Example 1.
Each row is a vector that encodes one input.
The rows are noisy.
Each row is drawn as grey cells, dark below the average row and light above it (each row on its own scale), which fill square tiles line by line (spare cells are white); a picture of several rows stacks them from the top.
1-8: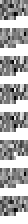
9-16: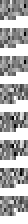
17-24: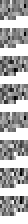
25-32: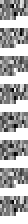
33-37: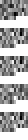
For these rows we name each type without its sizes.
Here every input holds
a point on a line.
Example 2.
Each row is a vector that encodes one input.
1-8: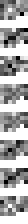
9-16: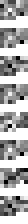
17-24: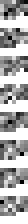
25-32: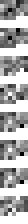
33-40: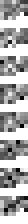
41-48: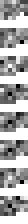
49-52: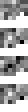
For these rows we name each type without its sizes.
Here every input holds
a point on a line.
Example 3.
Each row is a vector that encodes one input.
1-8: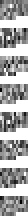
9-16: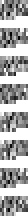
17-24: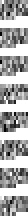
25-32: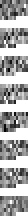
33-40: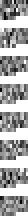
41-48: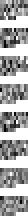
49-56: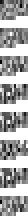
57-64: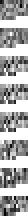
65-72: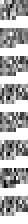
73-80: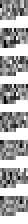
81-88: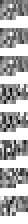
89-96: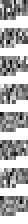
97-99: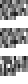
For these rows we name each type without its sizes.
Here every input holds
a point on a circle.
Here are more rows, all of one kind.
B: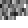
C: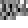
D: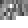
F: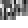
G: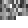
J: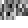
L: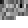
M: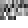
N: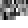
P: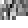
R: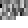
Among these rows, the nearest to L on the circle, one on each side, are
D and G.
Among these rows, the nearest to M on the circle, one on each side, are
G and P.
